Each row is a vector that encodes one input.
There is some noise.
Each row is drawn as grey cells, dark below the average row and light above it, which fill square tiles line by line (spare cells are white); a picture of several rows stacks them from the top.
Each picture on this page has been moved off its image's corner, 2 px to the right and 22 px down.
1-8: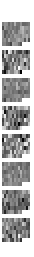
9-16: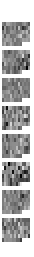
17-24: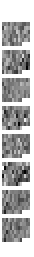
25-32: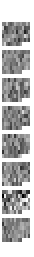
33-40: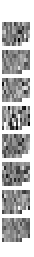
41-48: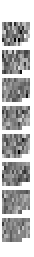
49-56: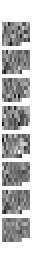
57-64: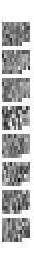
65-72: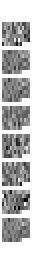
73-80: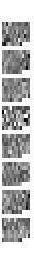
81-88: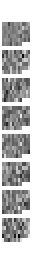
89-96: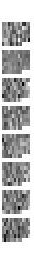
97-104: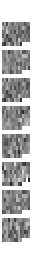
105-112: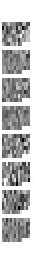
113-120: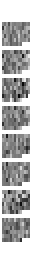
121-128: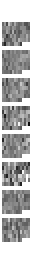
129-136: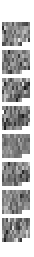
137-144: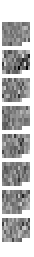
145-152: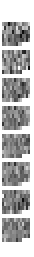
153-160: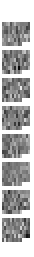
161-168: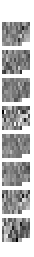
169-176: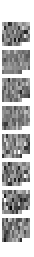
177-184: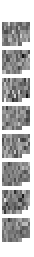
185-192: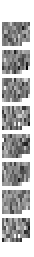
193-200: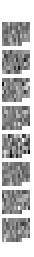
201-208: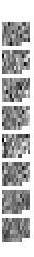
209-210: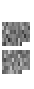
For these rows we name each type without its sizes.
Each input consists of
a label and a point on a line, together with either a fixed value, or a node of each of three trees.
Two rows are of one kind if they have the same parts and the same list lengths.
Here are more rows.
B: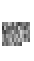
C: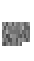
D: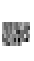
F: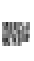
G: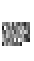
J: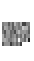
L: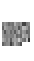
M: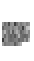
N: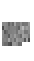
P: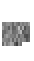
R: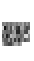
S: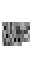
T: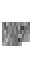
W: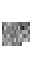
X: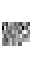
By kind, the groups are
B, C, D, F, G, J, L, N, P, R, S
M, T, W, X

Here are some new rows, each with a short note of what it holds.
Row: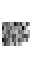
a label and a point on a line
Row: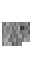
a label and a point on a line
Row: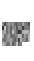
a label and a point on a line
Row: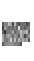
a label, a point on a line and a node of each of three trees
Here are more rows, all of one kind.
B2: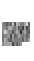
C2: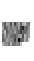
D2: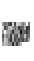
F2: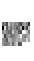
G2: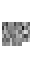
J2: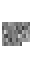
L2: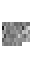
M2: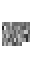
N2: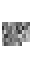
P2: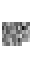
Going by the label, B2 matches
D2, F2 and G2.
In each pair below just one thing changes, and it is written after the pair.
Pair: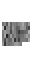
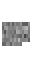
the label
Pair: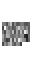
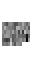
the node of one of the three trees
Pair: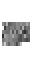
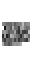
the label
